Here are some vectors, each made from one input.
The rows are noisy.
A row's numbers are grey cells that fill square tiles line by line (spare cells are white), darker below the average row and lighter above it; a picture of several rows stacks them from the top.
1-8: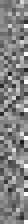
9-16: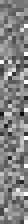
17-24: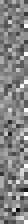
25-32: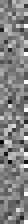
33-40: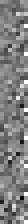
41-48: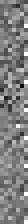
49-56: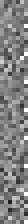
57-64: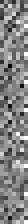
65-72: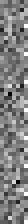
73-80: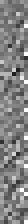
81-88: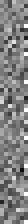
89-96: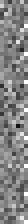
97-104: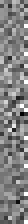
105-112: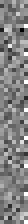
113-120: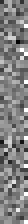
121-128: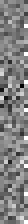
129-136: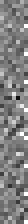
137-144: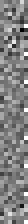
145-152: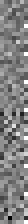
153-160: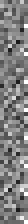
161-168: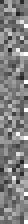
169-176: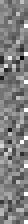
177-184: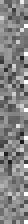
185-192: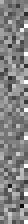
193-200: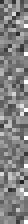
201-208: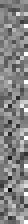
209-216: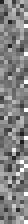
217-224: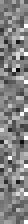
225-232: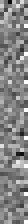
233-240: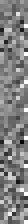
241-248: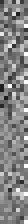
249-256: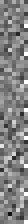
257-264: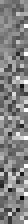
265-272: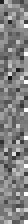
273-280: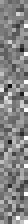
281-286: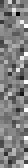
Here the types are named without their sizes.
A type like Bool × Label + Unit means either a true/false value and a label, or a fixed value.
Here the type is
Label + Line.
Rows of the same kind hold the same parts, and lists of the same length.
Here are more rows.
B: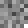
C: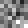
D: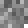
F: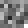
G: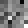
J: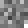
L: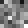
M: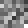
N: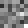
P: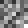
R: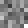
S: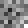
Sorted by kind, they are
B, D, F, J, N, R
C, G, L, M, P, S

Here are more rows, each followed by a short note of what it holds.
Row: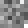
a point on a line
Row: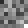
a label
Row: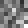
a label
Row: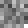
a point on a line
